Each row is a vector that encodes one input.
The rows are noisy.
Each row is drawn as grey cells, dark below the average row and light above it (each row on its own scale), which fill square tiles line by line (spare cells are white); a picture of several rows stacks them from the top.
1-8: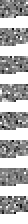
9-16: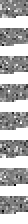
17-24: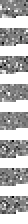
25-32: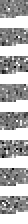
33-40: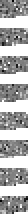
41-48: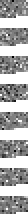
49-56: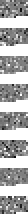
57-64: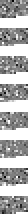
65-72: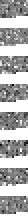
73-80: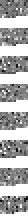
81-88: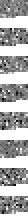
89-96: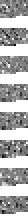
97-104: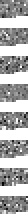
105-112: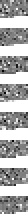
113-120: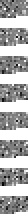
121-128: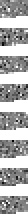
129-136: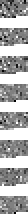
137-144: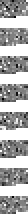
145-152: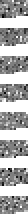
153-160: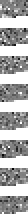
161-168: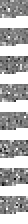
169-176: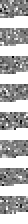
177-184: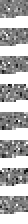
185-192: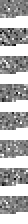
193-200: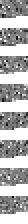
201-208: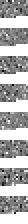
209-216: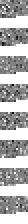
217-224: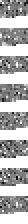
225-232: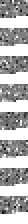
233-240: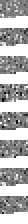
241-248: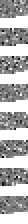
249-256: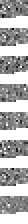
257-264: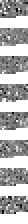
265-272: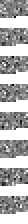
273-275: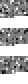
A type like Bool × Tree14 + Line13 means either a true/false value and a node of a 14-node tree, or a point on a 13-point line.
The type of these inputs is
Bool × (Circle8 + Label11).
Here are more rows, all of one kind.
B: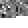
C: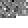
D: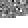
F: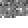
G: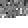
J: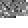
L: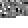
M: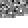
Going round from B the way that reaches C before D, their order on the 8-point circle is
B, L, F, G, J, C, D, M.
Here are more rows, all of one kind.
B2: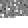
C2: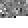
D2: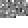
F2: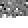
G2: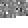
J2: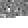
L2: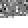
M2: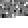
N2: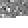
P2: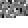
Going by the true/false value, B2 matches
F2, J2, L2 and N2.
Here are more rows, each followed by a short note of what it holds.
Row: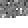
a point on an 8-point circle and a true/false value
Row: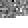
a point on an 8-point circle and a true/false value
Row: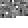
one of 11 labels and a true/false value
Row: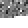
a point on an 8-point circle and a true/false value
